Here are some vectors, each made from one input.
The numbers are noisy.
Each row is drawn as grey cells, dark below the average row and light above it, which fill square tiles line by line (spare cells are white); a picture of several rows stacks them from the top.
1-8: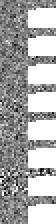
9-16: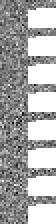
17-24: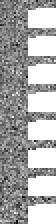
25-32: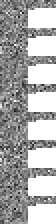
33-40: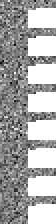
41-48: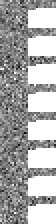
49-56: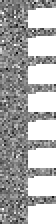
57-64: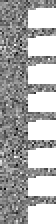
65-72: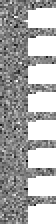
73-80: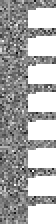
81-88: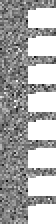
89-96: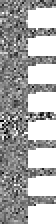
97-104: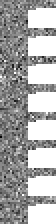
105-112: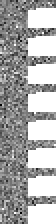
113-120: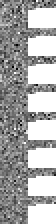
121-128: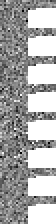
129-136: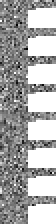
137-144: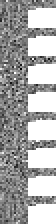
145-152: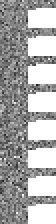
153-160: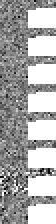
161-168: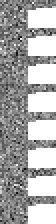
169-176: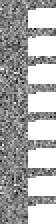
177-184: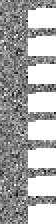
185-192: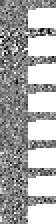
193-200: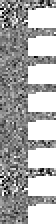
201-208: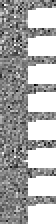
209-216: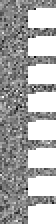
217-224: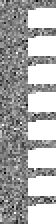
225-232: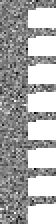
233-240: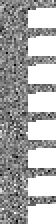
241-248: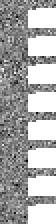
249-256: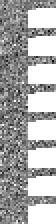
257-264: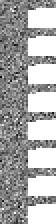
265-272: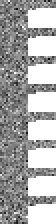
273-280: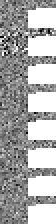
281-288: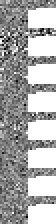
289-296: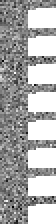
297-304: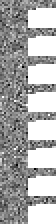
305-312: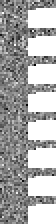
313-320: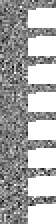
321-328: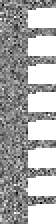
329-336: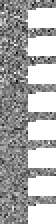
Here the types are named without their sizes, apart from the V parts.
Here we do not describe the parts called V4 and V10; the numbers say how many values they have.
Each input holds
either a fixed value, or a node of a tree and four true/false values, or a value of V4 and a value of V10.
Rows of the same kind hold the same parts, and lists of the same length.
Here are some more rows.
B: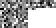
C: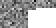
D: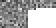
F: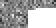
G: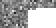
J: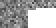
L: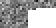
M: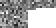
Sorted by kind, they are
B
C, D, F, G, J, L
M

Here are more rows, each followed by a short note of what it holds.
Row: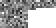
a value of V4 and a value of V10
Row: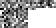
a fixed value
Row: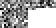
a fixed value
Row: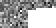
a value of V4 and a value of V10
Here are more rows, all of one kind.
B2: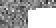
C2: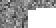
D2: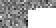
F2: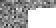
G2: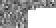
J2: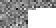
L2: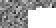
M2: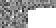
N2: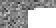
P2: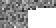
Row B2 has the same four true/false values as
C2, J2, M2 and P2.
